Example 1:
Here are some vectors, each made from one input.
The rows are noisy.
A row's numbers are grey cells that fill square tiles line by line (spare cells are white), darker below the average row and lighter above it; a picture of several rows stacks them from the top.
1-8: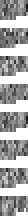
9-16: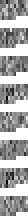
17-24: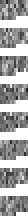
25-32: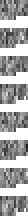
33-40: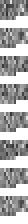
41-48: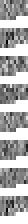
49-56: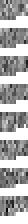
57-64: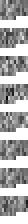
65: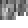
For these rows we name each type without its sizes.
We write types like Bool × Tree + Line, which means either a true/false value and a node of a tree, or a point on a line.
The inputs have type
Line.
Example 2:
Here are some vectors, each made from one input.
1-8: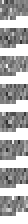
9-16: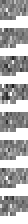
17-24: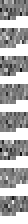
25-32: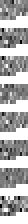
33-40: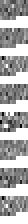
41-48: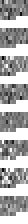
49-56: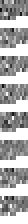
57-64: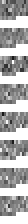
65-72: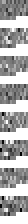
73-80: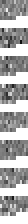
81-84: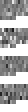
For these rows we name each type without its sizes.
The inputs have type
Line.
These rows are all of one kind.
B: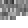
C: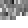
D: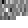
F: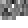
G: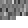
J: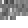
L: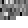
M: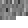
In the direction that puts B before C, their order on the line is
L, F, G, M, J, B, C, D.
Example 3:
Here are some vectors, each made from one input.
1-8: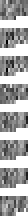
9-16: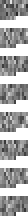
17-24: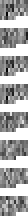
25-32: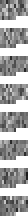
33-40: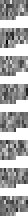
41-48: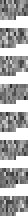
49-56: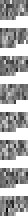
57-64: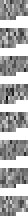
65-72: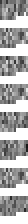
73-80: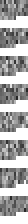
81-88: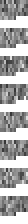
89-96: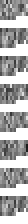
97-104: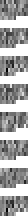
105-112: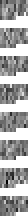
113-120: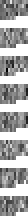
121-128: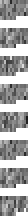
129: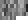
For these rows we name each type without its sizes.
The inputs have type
Line.
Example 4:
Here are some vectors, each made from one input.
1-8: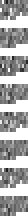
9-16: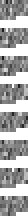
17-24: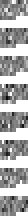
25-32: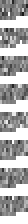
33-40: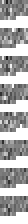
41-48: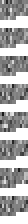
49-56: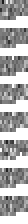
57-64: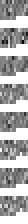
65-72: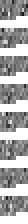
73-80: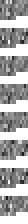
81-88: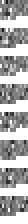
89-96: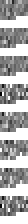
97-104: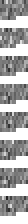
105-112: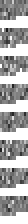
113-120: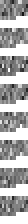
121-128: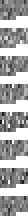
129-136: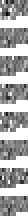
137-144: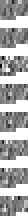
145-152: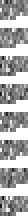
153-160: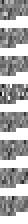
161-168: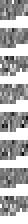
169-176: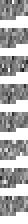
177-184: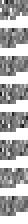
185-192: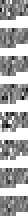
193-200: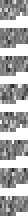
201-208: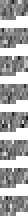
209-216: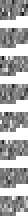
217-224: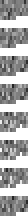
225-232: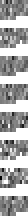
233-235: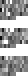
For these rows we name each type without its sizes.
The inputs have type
Line.
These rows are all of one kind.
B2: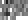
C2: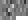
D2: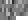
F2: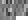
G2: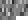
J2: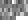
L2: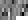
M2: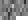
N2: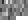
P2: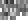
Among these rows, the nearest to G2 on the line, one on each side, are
D2 and L2.
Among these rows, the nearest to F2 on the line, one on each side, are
B2 and C2.
